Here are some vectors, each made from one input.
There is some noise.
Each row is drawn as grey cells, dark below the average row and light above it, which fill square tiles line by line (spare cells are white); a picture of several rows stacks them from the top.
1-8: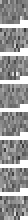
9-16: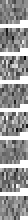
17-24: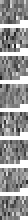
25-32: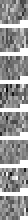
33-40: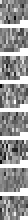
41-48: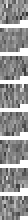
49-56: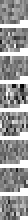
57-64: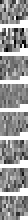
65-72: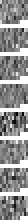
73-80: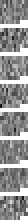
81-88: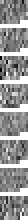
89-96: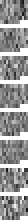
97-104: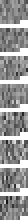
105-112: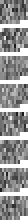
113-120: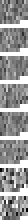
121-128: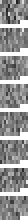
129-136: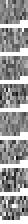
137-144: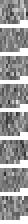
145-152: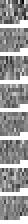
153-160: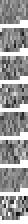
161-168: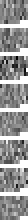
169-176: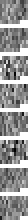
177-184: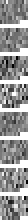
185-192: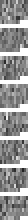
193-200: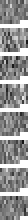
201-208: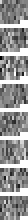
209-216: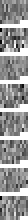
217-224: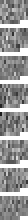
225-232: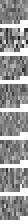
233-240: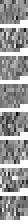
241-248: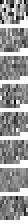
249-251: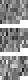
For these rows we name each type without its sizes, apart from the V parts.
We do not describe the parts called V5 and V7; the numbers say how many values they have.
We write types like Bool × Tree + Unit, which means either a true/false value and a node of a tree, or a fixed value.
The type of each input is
Bool × V5 × V7 + Line × (Tree + Unit).
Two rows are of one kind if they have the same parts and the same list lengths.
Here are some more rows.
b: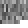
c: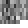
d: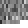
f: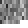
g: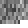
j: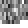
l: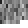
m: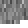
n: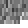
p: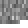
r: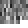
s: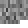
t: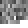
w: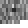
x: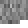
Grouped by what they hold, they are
b, c, d, f, l, p, s, x
g, n, r
j, m, t, w

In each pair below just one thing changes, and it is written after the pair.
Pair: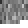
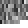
the value of V7
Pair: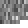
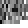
the value of V5
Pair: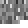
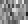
the value of V7
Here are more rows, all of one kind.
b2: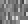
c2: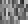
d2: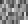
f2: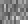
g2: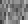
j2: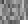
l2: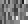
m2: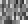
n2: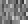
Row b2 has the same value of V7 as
c2, g2 and l2.
